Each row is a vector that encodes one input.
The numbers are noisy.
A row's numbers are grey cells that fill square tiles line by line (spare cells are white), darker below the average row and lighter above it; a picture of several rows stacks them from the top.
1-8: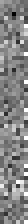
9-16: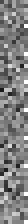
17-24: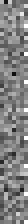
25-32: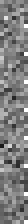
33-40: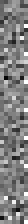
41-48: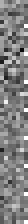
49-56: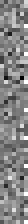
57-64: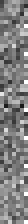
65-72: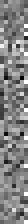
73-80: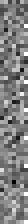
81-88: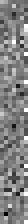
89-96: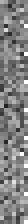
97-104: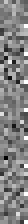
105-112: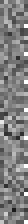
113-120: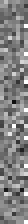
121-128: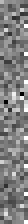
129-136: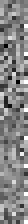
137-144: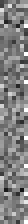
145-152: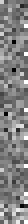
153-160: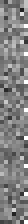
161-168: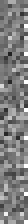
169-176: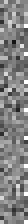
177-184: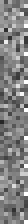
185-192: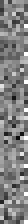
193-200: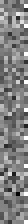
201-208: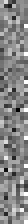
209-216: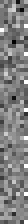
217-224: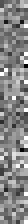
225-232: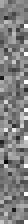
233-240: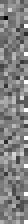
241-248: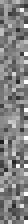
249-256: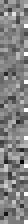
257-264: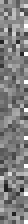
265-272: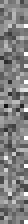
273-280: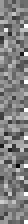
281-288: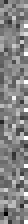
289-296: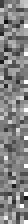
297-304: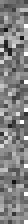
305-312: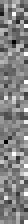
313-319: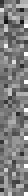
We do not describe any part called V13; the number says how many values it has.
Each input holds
either a point on a 5-point line, or a node of a 9-node tree and a value of V13.
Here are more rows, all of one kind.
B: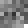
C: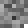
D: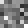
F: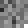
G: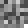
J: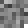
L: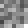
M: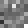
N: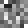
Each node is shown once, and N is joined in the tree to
C and J.
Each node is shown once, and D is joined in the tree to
B.
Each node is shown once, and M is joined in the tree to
B, G and J.
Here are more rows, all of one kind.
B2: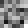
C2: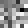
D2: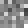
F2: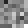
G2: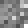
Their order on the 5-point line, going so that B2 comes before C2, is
B2, G2, F2, D2, C2.
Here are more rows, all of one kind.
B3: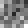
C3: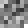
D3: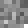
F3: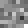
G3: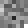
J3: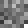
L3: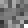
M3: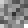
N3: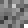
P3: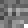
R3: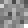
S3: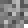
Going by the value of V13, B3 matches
C3, G3 and R3.
